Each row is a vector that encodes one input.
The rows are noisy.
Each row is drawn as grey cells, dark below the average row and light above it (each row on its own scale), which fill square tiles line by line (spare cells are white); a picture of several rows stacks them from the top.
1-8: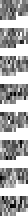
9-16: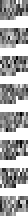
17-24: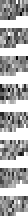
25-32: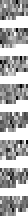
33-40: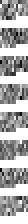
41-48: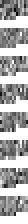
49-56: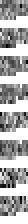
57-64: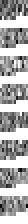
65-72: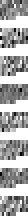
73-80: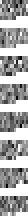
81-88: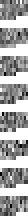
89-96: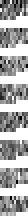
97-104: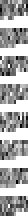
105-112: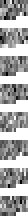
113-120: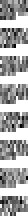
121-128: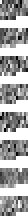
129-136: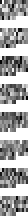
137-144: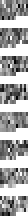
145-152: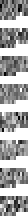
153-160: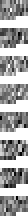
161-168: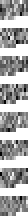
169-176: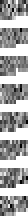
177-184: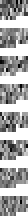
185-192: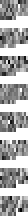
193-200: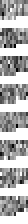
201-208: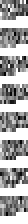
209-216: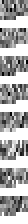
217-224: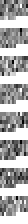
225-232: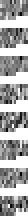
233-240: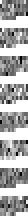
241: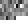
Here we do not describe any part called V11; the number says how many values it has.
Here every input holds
one of 7 labels and a value of V11, together with either a point on a 7-point line, or a point on a 14-point line.
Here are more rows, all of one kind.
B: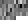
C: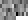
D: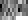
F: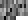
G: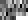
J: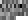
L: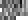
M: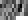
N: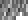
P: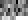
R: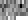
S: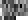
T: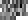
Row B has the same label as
F, J and T.
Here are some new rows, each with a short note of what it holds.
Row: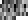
one of 7 labels, a point on a 7-point line and a value of V11
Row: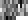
one of 7 labels, a point on a 7-point line and a value of V11
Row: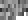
one of 7 labels, a point on a 14-point line and a value of V11
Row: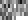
one of 7 labels, a point on a 14-point line and a value of V11
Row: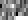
one of 7 labels, a point on a 7-point line and a value of V11
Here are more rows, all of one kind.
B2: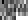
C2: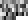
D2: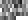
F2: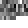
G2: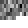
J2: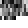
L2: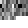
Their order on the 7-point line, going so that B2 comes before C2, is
B2, G2, J2, D2, L2, F2, C2.
